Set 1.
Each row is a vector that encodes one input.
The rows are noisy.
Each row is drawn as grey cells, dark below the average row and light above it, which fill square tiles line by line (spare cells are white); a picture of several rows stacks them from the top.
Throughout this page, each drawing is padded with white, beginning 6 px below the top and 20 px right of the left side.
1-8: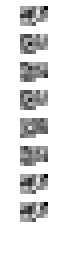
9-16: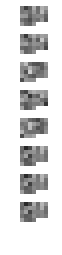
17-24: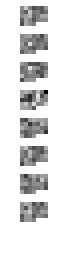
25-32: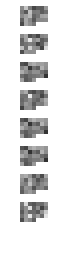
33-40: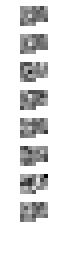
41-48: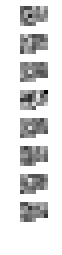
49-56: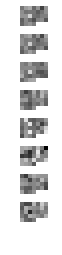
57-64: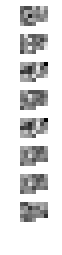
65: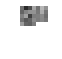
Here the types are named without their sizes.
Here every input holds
a list of points on a line.
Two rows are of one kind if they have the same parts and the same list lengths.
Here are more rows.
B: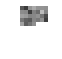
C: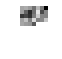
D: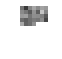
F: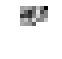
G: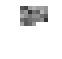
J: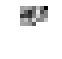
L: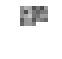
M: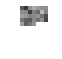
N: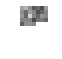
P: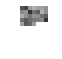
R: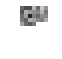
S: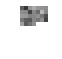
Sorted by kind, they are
B, D, G, M, P, R, S
C, F, J
L, N

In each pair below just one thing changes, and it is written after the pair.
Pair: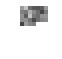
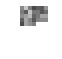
the place on the line in item 2 of the list
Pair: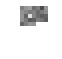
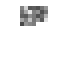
the place on the line in item 1 of the list
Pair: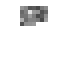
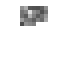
the place on the line in item 2 of the list
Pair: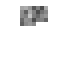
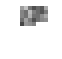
the place on the line in item 1 of the list
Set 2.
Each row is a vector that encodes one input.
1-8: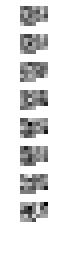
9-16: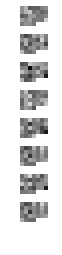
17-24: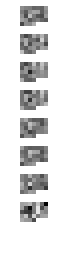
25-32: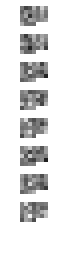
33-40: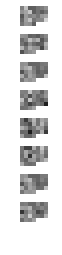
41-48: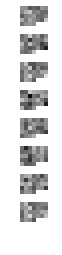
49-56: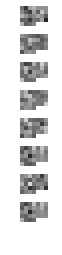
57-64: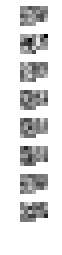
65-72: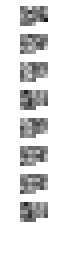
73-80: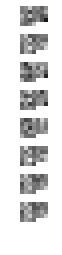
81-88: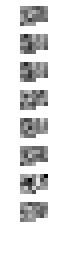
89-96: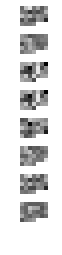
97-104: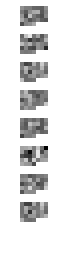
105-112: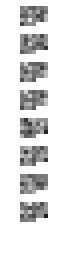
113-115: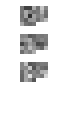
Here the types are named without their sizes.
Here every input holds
a list of points on a line.
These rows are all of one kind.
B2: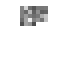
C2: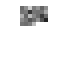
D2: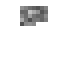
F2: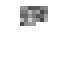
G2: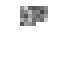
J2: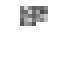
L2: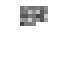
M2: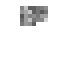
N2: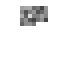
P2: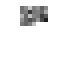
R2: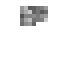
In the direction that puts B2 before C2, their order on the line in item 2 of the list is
B2, J2, M2, R2, N2, G2, D2, F2, P2, C2, L2.
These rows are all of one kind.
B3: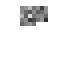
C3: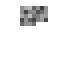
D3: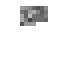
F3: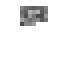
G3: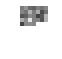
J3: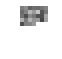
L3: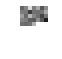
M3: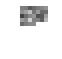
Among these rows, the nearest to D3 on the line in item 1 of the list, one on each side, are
C3 and F3.
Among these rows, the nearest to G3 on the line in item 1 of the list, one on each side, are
J3 and M3.
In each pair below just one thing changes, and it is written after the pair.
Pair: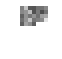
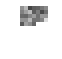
the place on the line in item 2 of the list
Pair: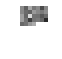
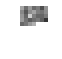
the place on the line in item 1 of the list
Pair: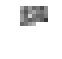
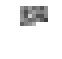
the place on the line in item 2 of the list
